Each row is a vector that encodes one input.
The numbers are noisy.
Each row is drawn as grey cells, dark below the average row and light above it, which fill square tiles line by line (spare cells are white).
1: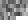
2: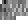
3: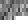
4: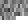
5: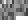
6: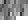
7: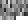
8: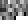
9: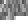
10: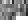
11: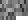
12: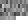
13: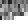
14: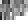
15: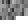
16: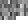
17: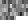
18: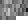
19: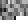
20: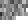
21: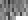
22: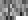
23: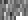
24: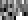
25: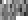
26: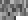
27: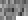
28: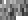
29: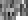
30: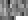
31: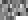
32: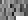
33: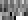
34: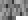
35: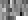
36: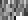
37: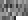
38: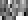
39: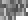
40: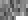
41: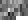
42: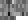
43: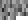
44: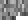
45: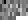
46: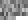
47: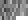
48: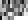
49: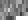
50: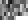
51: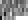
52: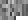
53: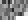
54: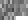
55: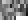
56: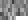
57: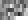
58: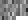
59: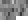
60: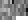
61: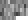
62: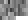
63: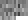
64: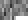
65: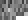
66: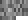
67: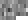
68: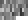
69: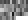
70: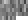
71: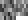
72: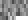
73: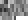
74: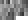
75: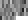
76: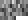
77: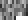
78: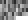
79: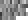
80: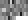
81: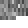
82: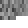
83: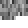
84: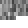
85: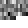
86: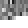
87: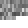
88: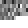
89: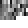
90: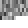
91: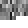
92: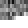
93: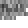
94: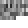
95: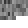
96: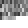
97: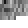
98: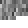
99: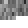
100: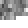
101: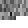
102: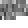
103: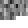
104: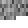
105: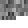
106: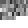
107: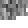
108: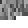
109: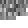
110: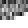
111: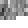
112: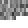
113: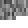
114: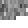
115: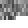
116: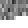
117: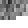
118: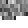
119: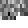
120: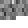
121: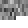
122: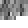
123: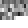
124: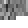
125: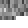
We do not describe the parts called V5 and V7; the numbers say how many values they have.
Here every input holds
one of 9 labels and a value of V7, together with either three true/false values, or a value of V5.
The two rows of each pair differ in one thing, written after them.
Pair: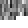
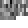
the value of V5
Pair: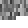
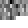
the value of V5
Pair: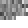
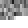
the value of V7
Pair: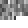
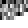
the label
